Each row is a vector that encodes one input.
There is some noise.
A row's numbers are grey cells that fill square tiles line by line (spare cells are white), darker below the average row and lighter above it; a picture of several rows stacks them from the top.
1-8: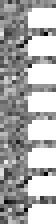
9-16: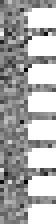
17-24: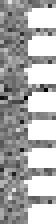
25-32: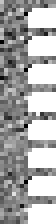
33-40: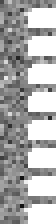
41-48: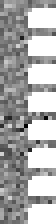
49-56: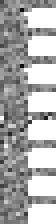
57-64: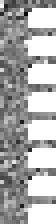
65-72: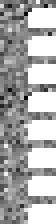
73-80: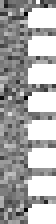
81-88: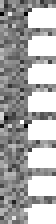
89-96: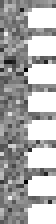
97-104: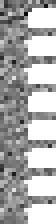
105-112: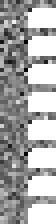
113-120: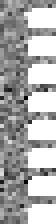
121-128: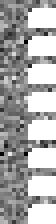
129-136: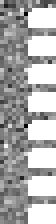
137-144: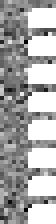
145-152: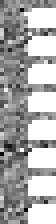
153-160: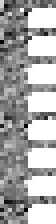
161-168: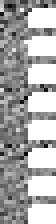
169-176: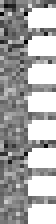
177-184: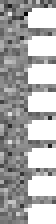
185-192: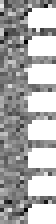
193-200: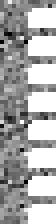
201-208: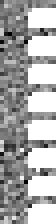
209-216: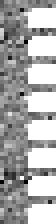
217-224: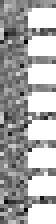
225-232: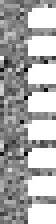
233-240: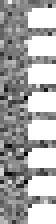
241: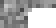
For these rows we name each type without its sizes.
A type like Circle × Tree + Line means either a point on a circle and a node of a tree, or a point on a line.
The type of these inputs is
(Bool × Bool × Bool × Bool + Unit) × Line + Label × Label × Label.
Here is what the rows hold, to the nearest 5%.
About 30% of them hold three labels. The rest hold a point on a line, together with either a fixed value, or four true/false values.
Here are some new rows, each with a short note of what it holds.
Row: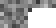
a point on a line and four true/false values
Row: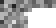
a point on a line
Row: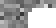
a point on a line and four true/false values
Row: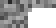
a point on a line and four true/false values
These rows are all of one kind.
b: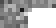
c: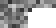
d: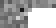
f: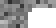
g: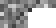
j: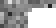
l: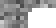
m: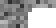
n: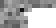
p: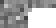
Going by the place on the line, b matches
d and p.
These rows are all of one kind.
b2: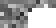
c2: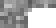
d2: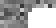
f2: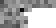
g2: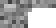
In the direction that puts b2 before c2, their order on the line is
b2, d2, g2, c2, f2.
